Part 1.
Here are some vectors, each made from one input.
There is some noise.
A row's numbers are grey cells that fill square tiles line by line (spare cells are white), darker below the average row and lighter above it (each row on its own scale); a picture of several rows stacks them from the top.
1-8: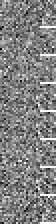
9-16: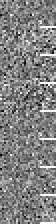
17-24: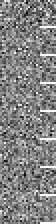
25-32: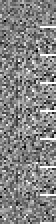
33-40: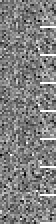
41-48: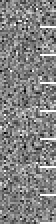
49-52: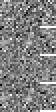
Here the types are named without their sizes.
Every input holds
a point on a circle.
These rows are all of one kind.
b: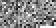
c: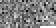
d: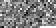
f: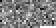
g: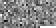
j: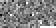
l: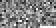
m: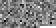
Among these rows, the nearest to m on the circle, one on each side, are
d and g.
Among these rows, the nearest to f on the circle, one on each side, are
b and l.
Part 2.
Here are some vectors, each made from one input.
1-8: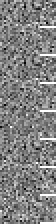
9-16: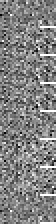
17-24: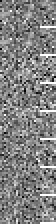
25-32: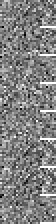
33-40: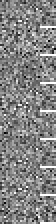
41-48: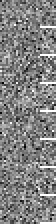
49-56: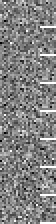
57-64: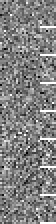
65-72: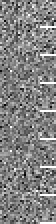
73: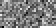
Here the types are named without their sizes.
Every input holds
a point on a circle.
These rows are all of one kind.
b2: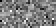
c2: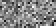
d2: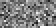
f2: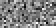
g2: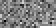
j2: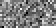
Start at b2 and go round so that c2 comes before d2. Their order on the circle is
b2, c2, g2, j2, f2, d2.
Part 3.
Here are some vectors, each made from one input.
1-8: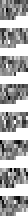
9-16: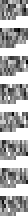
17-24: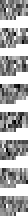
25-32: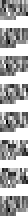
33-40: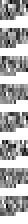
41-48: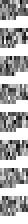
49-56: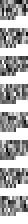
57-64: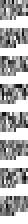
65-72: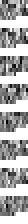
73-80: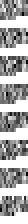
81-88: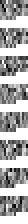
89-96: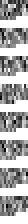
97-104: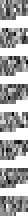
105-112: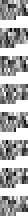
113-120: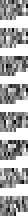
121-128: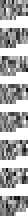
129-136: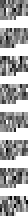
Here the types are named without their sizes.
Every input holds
a label.
